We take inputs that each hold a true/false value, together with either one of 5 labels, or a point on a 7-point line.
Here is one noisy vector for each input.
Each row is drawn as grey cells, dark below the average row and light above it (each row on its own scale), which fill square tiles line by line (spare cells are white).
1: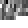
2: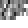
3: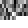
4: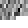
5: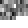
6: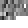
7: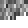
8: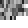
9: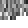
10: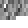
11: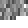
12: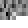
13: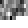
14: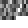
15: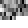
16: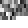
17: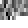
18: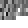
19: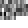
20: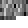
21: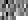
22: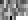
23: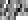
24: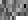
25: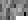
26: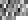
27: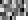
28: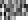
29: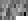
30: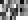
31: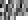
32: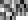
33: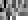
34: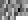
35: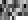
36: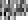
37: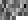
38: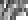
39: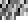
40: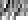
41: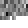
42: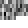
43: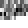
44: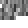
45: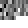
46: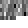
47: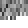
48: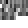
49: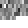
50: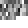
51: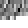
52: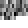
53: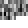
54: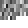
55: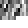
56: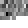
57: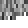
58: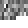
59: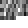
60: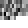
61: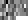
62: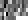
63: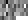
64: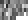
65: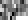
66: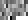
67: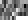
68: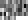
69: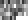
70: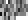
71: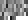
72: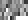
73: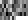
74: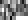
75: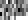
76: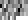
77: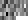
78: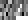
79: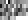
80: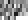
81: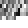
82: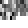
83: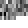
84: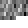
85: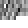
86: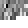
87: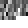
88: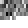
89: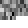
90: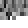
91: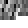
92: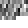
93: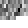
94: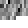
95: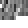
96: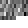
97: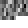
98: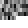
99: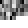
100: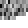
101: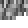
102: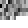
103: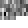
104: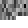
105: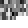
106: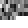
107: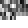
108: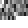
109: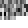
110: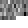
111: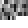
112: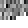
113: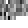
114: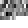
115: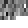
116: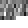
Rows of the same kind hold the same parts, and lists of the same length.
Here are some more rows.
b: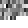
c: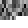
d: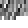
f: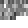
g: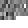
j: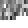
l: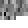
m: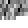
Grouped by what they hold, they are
b, d, f, j, l, m
c, g

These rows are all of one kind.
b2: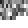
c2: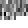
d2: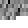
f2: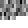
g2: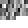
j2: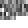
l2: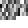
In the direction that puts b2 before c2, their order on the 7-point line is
l2, g2, d2, b2, f2, c2, j2.
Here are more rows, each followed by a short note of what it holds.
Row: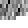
a point on a 7-point line and a true/false value
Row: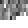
a point on a 7-point line and a true/false value
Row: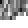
a point on a 7-point line and a true/false value
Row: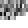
a point on a 7-point line and a true/false value
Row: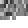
one of 5 labels and a true/false value
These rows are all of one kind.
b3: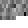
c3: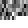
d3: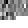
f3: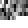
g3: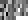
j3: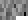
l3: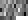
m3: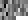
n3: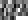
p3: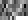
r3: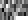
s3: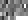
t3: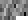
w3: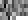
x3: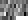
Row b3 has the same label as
j3, l3, t3 and x3.
